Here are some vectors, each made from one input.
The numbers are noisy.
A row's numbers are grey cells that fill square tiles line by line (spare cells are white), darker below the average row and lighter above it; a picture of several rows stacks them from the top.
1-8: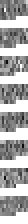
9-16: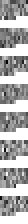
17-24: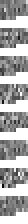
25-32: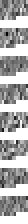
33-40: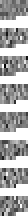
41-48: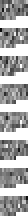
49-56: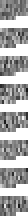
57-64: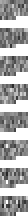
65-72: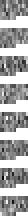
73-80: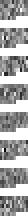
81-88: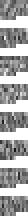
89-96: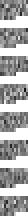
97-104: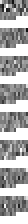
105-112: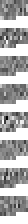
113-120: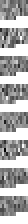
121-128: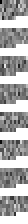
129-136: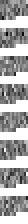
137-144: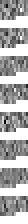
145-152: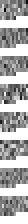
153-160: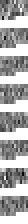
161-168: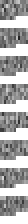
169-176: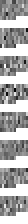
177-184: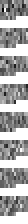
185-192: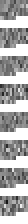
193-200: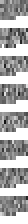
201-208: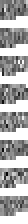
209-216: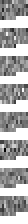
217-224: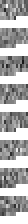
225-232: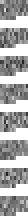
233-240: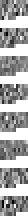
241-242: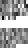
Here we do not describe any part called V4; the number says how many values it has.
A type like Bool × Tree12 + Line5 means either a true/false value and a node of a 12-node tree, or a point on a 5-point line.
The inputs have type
(Bool × V4 + List2(Line6)) × Tree10.
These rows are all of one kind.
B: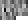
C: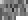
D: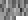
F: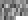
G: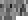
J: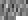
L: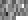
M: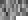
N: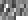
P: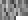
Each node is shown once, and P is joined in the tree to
B and D.
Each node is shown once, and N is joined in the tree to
C, D and L.
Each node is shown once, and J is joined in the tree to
L and M.
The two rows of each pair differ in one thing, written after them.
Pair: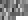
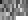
the node of the tree
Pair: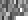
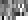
the node of the tree
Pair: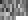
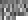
the node of the tree
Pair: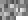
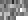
the value of V4
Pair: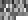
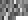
the node of the tree
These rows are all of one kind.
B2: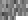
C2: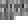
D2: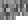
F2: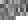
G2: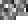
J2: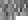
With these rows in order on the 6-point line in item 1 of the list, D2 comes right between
C2 and J2.
